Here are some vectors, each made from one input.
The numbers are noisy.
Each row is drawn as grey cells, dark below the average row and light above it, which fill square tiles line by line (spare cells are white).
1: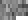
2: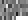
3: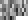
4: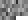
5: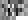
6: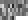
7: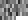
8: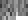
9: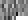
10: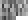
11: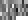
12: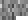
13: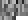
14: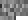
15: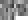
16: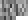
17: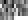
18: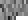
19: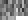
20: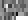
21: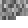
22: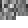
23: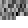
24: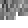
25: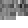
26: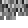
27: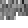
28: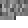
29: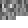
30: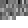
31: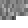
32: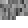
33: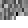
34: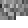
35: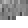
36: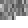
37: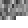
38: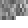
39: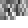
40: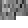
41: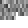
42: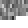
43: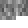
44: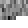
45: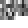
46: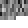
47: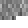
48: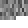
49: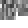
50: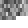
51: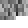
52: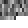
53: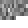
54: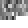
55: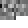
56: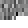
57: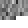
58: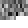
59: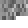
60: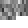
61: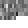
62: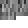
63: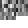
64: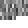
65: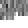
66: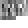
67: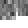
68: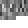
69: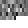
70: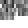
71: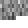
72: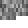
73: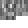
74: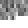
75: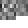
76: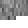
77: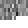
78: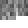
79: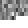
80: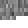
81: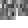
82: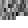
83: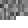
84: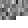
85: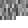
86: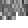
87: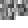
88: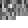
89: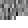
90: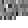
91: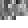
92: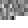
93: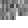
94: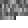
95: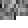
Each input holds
a point on a 9-point line and a node of a 9-node tree.
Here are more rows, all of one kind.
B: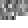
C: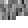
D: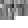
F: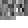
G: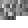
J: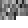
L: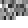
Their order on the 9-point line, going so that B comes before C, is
D, L, B, G, F, J, C.
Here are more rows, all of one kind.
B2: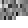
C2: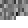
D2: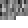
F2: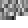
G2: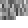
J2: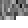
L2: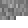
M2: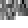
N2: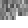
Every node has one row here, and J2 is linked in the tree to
D2.
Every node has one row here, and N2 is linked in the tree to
L2 and M2.
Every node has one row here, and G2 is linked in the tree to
B2 and C2.
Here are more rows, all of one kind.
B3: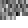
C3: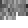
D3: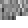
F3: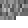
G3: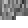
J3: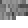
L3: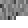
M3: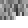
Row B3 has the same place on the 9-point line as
C3 and J3.
